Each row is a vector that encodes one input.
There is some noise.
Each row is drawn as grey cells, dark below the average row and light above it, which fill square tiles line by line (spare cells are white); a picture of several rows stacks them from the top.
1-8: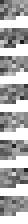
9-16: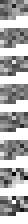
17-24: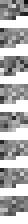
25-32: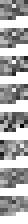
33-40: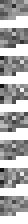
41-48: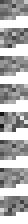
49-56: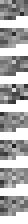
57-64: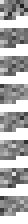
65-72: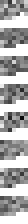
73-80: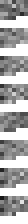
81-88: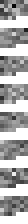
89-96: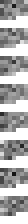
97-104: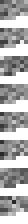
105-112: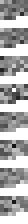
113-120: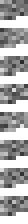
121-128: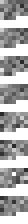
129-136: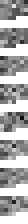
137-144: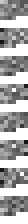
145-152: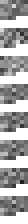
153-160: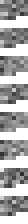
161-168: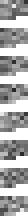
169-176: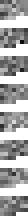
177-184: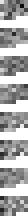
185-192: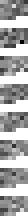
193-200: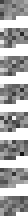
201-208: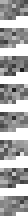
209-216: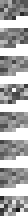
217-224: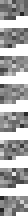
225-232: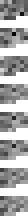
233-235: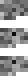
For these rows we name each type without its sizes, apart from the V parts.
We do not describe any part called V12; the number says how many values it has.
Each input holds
a true/false value, together with either a point on a circle, or a value of V12.
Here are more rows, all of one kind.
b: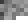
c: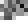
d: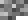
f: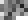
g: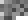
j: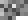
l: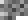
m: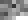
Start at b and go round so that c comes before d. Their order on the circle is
b, l, m, g, c, j, f, d.
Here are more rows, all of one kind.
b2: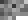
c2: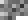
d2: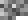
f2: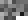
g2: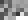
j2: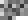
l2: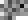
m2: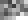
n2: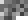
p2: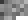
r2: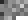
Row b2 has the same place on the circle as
d2 and r2.
